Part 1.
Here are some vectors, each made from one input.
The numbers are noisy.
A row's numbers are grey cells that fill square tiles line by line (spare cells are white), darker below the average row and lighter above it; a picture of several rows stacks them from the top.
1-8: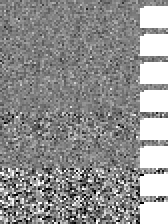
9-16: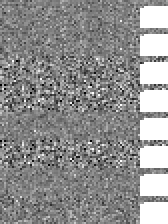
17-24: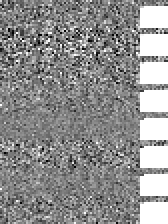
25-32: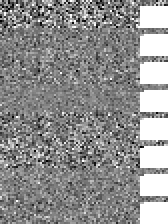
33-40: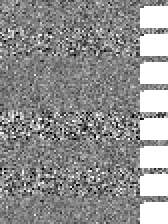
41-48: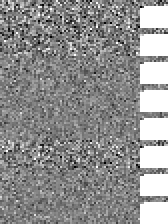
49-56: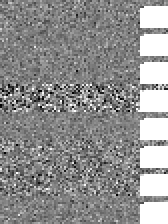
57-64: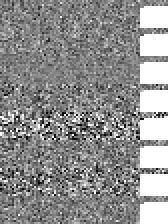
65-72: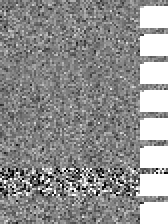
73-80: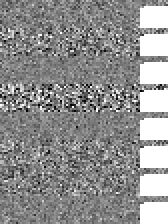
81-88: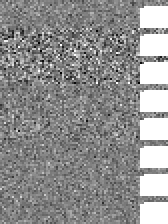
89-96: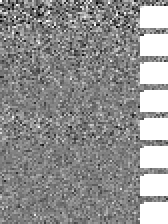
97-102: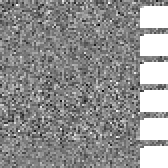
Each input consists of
either a point on an 18-point circle, or a fixed value.
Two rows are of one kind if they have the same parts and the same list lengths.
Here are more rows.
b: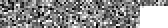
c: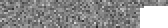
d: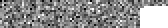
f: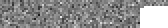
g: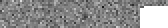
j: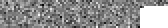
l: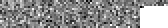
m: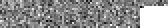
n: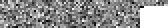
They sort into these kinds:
b, c, f, g, j, l, m, n
d

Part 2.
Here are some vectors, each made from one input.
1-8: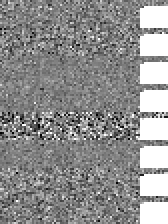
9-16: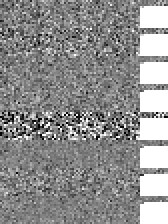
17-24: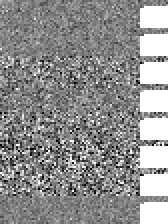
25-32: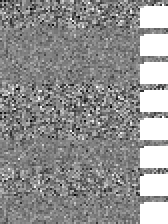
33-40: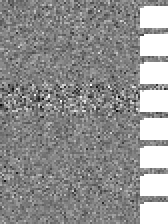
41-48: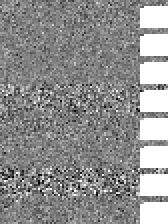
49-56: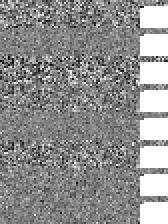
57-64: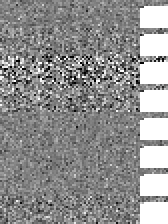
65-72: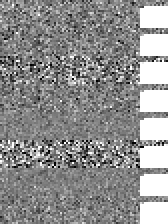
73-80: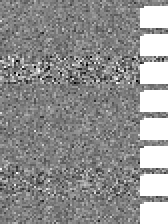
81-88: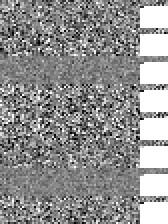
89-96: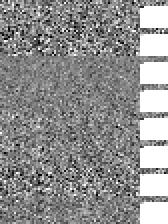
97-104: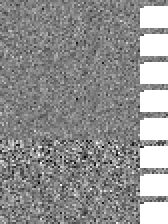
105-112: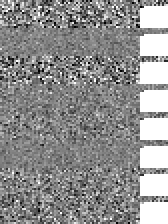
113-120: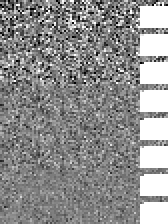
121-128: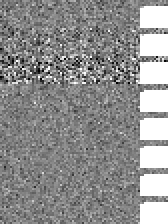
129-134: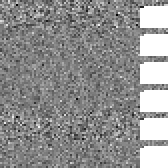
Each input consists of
either a point on an 18-point circle, or a fixed value.
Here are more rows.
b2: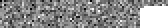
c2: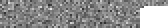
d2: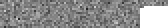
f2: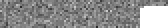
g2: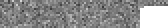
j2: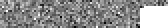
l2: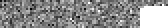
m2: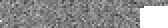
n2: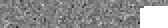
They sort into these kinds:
b2, l2
c2, d2, f2, g2, j2, m2, n2

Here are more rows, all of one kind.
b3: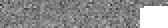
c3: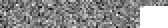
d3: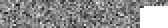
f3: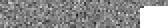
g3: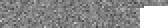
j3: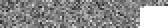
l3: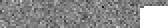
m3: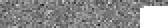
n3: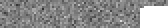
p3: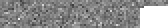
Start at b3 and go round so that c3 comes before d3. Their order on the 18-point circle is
b3, l3, m3, c3, j3, g3, p3, f3, n3, d3.
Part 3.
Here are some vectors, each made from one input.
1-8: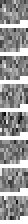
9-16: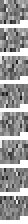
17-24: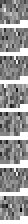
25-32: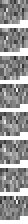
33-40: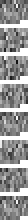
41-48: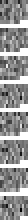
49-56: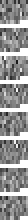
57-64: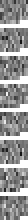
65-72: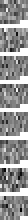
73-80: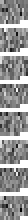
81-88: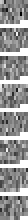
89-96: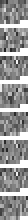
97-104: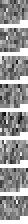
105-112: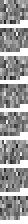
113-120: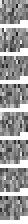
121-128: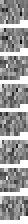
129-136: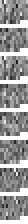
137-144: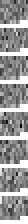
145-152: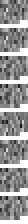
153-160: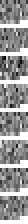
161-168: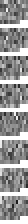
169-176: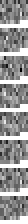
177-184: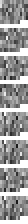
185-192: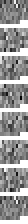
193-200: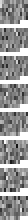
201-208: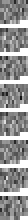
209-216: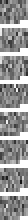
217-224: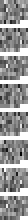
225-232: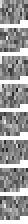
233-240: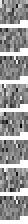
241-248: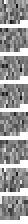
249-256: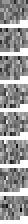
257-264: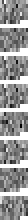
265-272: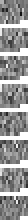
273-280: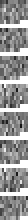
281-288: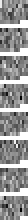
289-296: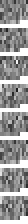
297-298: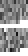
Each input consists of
either a point on a 20-point circle, or a fixed value.
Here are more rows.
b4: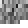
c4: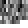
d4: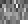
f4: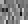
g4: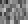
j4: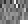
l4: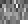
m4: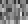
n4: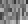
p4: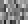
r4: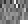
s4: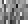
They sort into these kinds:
b4, d4, f4, g4, j4, l4, m4, n4, p4, r4, s4
c4

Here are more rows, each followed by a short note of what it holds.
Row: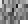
a point on a 20-point circle
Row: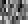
a fixed value
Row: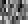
a fixed value
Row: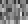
a point on a 20-point circle
